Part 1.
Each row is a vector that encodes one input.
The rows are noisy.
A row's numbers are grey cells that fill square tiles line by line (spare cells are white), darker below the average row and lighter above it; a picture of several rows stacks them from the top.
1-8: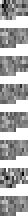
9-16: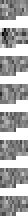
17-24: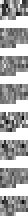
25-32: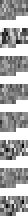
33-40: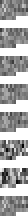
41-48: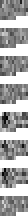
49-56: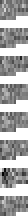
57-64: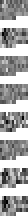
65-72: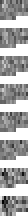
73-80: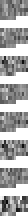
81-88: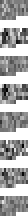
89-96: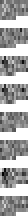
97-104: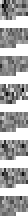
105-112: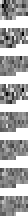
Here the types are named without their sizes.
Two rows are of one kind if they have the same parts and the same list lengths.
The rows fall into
2 kinds.
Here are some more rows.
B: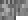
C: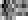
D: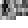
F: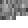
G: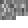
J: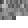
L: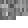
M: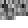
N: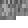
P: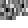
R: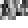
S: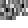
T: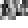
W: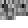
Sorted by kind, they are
B, F, G, J, L, N
C, D, M, P, R, S, T, W

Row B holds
a label and a true/false value.
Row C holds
a point on a line.
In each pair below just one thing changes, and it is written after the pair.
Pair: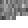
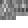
the label
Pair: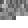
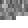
the true/false value
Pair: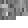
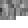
the label
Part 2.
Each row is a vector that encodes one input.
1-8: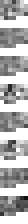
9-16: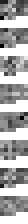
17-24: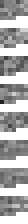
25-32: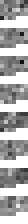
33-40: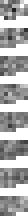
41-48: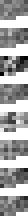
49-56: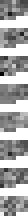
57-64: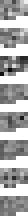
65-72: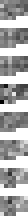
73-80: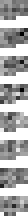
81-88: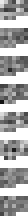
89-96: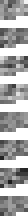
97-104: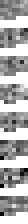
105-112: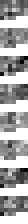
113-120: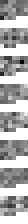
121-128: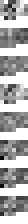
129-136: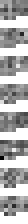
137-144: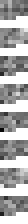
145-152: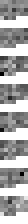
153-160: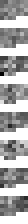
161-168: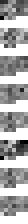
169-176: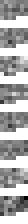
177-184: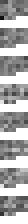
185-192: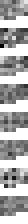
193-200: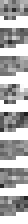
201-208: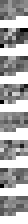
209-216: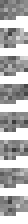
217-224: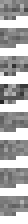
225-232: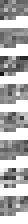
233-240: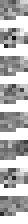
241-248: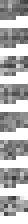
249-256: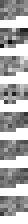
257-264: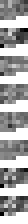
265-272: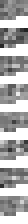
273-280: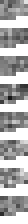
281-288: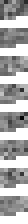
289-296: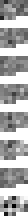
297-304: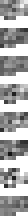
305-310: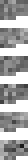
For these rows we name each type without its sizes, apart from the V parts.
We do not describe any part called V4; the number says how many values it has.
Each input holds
a point on a line, together with either a node of a tree, or a value of V4.
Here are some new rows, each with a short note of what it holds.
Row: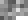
a point on a line and a value of V4
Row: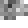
a point on a line and a value of V4
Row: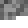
a point on a line and a node of a tree
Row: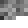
a point on a line and a node of a tree
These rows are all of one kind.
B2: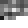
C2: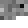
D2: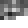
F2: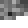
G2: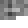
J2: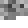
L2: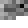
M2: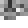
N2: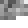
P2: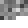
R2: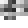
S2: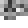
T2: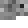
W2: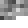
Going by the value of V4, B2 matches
D2, F2, G2 and N2.
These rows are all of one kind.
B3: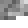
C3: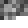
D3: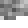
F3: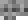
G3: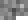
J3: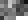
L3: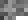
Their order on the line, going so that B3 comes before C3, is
B3, L3, C3, D3, G3, F3, J3.
